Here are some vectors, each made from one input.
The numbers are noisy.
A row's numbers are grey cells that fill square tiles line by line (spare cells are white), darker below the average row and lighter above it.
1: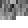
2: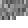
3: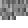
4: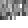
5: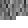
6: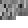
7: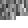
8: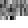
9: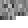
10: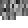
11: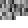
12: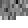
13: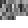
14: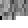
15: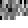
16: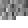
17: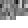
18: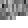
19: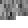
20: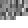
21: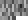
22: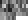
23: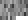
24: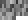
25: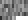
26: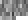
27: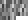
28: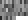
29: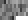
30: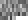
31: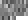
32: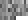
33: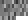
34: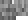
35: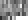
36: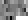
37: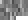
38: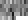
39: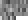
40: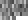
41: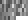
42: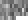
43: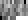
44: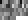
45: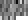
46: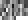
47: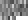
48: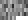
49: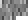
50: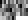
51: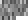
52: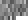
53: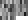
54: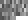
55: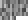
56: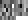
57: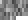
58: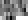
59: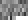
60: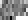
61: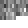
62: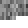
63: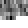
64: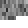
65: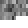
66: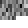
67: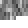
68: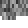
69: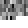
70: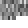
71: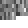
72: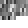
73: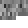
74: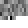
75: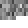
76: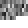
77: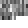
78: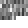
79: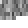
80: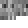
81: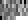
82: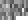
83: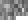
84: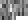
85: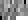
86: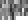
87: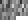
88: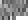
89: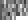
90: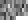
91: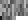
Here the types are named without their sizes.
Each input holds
a label, together with either a label, or a point on a line.
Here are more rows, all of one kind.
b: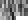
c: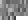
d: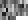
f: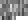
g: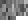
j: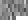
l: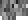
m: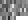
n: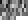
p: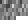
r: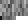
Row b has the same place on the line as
d, l and m.
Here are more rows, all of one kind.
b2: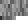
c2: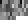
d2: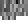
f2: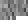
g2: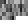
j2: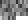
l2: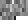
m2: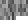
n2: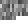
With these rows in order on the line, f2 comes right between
b2 and n2.
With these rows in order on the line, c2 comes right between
j2 and l2.
